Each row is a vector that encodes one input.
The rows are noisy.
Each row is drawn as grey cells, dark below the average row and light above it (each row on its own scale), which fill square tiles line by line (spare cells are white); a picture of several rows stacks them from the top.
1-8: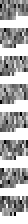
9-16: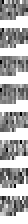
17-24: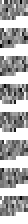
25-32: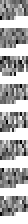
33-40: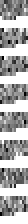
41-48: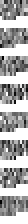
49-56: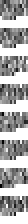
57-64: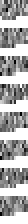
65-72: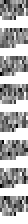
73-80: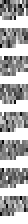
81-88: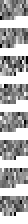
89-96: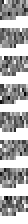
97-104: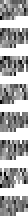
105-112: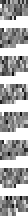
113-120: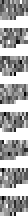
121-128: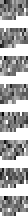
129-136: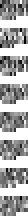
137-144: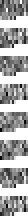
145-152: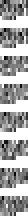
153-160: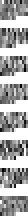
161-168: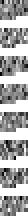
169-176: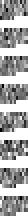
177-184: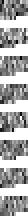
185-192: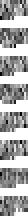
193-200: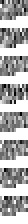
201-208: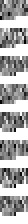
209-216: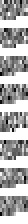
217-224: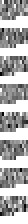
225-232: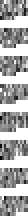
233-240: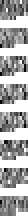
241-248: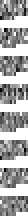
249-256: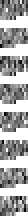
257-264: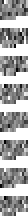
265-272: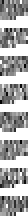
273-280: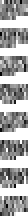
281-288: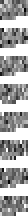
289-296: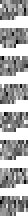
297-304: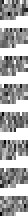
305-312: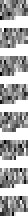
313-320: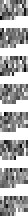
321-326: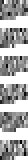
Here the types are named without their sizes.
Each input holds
either a fixed value, or a label and a true/false value.
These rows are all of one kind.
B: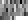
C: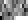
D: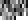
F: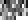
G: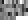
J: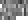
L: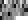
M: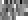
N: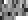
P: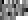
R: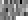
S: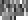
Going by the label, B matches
D, F and M.
